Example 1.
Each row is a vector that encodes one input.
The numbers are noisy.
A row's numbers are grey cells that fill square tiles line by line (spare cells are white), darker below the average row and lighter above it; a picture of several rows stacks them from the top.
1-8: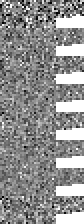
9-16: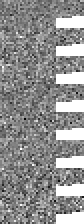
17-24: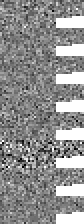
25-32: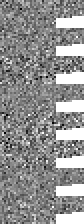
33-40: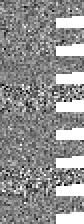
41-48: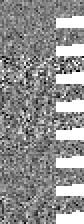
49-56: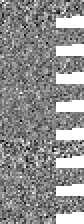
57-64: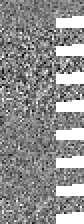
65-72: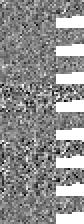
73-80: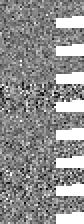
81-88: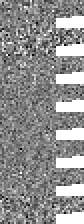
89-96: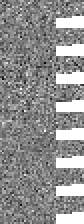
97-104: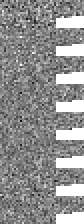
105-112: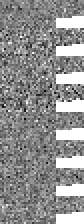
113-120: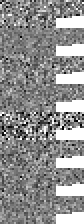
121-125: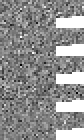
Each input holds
a point on an 8-point line, together with either a point on a 9-point circle, or a point on a 5-point line.
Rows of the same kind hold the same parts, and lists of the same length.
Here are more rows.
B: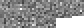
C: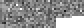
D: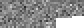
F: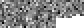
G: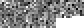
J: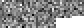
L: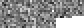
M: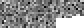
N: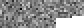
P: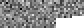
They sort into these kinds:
B, C, D, J, L
F, G, M, N, P

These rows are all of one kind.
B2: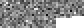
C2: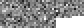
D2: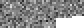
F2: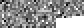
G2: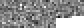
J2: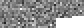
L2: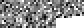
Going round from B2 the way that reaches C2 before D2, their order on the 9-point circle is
B2, C2, J2, G2, L2, F2, D2.
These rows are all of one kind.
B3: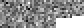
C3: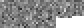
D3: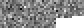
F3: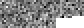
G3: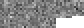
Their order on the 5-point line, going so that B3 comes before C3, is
F3, B3, G3, D3, C3.
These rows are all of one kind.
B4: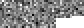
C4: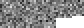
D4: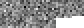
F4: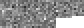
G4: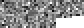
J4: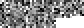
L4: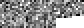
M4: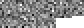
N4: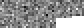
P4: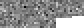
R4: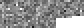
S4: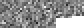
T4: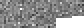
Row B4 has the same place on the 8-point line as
J4 and S4.
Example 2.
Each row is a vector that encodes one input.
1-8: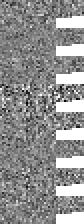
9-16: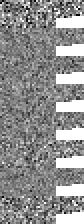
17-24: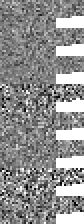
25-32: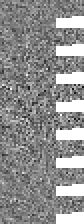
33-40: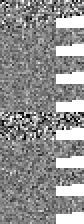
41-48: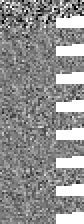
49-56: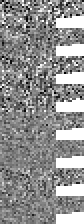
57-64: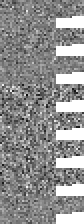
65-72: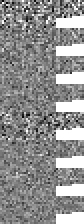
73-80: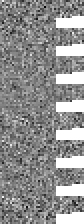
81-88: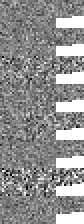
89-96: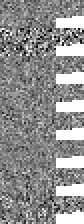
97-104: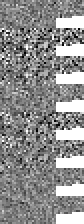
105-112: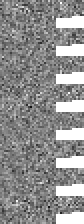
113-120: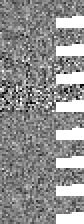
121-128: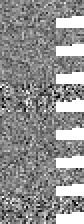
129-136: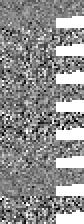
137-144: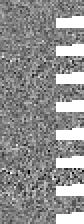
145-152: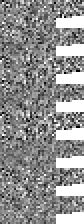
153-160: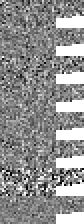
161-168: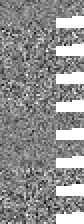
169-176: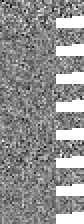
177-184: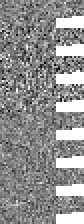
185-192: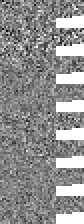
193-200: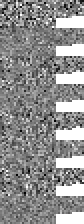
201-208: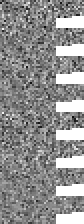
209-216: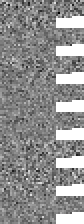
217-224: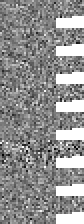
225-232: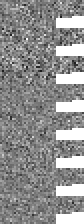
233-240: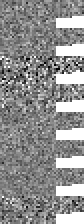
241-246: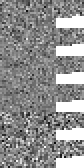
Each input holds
a list of up to three points on a 5-point line.
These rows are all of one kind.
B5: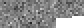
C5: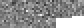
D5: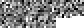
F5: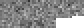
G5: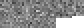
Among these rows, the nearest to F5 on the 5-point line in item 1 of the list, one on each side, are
B5 and G5.
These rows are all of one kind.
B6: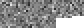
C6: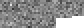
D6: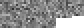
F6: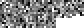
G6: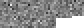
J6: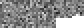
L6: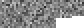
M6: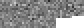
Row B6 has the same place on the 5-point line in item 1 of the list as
C6 and G6.
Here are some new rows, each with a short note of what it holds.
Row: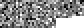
the empty list
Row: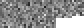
a list of three items
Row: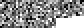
the empty list
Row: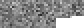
a list of one item
